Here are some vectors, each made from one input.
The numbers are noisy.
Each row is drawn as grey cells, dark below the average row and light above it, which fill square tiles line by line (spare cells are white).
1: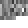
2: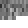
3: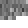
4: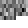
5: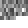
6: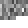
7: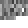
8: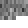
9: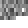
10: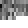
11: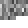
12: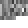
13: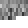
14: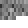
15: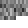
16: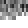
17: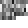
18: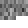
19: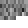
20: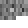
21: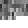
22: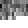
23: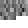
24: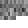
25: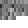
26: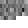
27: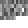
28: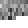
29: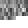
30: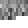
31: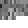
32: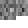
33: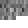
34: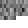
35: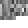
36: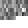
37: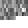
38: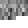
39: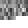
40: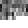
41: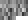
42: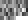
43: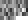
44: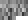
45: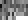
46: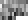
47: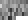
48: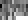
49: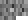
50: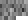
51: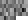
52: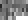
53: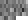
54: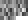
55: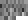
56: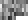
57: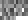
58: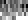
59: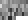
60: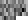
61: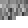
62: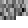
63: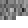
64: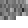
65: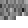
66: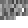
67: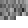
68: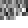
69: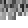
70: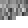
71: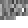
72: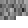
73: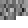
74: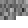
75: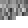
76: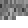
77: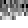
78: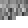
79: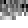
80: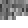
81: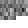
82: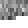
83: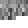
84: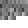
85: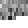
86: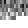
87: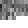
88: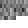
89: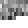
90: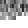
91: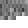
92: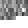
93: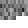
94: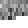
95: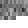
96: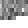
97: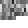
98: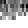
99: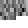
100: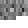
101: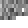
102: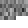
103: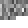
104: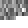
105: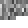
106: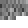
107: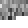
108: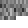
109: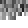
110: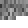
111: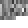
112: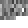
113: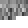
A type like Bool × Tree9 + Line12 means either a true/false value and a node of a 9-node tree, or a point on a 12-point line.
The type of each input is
Bool × Line4 × Line6 + Line5.
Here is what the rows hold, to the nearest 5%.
About 55% of them hold a point on a 4-point line, a point on a 6-point line and a true/false value. The rest hold a point on a 5-point line.
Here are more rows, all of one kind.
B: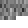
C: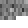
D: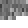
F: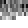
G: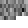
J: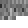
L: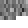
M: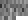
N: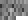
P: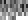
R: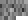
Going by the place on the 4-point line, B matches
C, D, M and P.
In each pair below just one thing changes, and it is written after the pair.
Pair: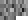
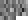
the place on the 6-point line
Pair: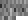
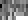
the place on the 4-point line
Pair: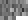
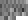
the place on the 4-point line
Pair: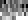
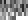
the place on the 6-point line
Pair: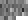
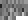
the place on the 4-point line
